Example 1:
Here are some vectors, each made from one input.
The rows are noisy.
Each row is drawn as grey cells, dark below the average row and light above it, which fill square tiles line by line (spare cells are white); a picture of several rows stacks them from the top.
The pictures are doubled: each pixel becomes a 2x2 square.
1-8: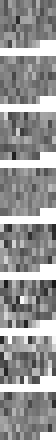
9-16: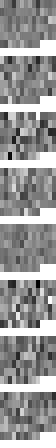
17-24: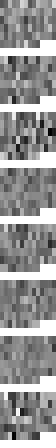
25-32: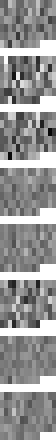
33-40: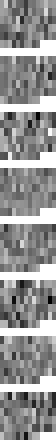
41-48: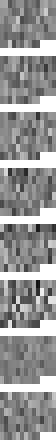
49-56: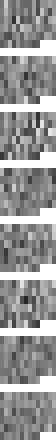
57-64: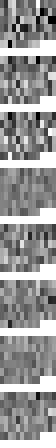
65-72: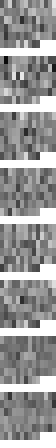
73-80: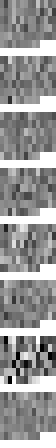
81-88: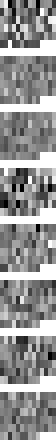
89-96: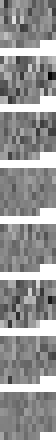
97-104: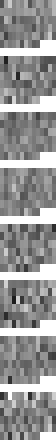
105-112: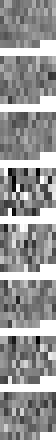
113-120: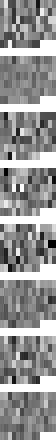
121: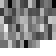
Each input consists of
a point on a 10-point line.
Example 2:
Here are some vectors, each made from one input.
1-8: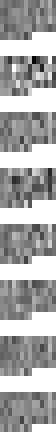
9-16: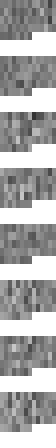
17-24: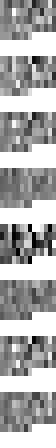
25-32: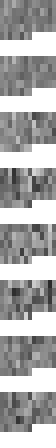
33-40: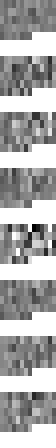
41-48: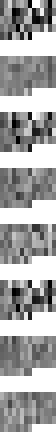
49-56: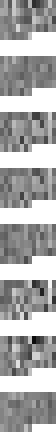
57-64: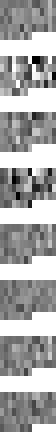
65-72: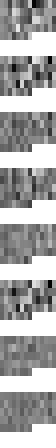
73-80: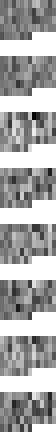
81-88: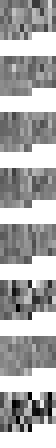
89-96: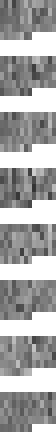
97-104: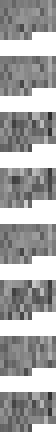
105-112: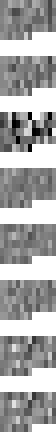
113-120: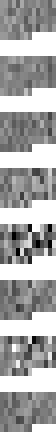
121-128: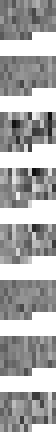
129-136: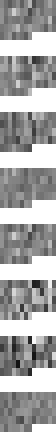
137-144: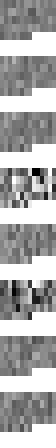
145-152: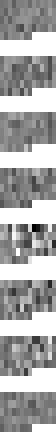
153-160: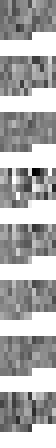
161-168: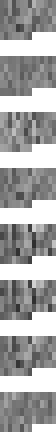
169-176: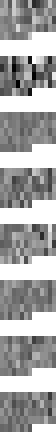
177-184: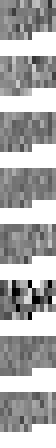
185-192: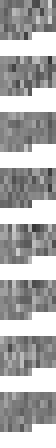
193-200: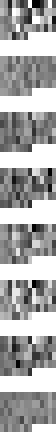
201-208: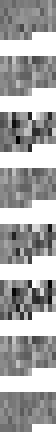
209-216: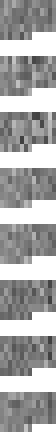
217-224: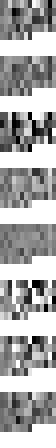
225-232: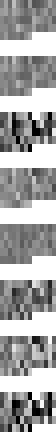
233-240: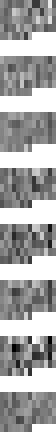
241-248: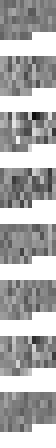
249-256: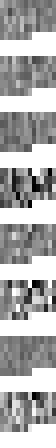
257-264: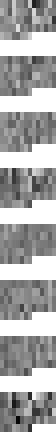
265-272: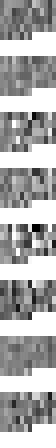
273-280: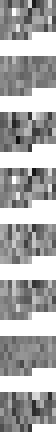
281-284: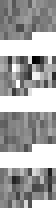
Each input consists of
a point on a 10-point line.
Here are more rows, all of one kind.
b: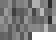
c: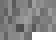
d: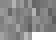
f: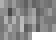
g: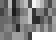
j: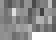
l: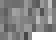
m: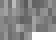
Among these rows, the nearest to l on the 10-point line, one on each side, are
c and j.
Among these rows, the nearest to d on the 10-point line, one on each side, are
f and m.
